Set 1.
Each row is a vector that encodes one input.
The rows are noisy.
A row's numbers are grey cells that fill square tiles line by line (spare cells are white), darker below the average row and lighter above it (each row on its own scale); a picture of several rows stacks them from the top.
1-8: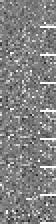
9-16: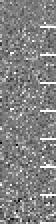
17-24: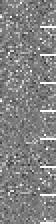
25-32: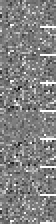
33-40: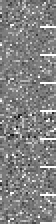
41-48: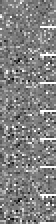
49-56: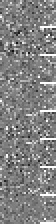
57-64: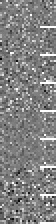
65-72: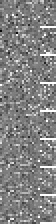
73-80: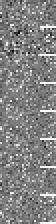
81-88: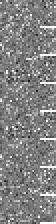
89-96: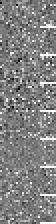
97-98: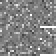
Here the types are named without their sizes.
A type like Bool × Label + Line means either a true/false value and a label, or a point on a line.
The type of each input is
Bool × Bool × Bool + Line.
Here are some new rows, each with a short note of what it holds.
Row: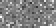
three true/false values
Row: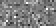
a point on a line
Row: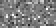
a point on a line
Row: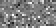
a point on a line
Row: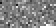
three true/false values
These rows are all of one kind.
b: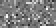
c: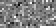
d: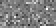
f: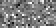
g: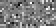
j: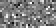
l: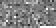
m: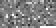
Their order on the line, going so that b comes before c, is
l, d, b, m, f, j, g, c.
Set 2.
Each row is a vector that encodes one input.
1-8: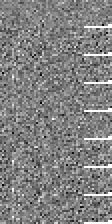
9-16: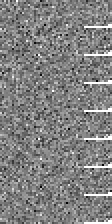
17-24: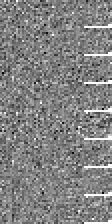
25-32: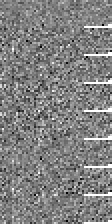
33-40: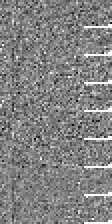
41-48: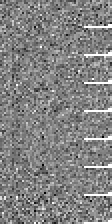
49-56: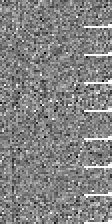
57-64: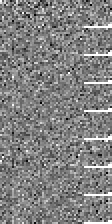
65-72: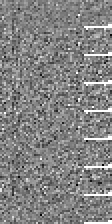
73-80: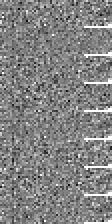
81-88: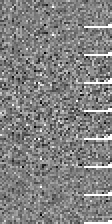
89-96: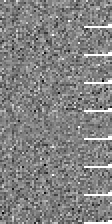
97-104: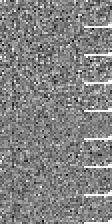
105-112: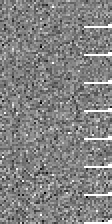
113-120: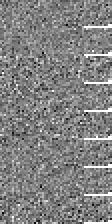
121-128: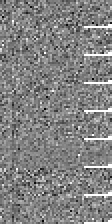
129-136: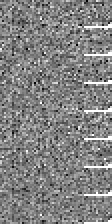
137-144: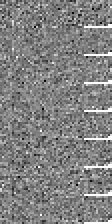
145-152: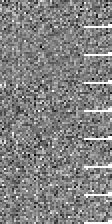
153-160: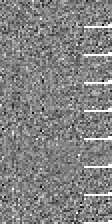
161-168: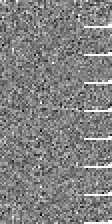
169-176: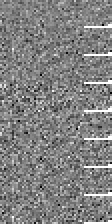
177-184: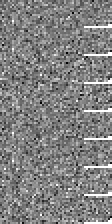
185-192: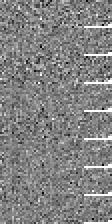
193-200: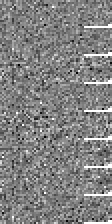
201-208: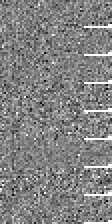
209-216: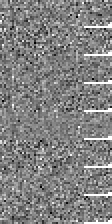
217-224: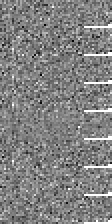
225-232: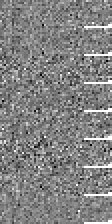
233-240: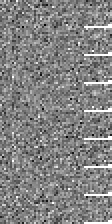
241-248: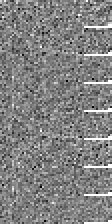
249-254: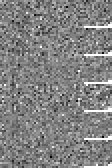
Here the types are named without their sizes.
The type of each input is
Bool × Bool × Bool × Bool + Line × Line.
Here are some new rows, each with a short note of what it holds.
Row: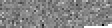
four true/false values
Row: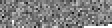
a point on each of two lines
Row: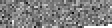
a point on each of two lines
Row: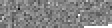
four true/false values
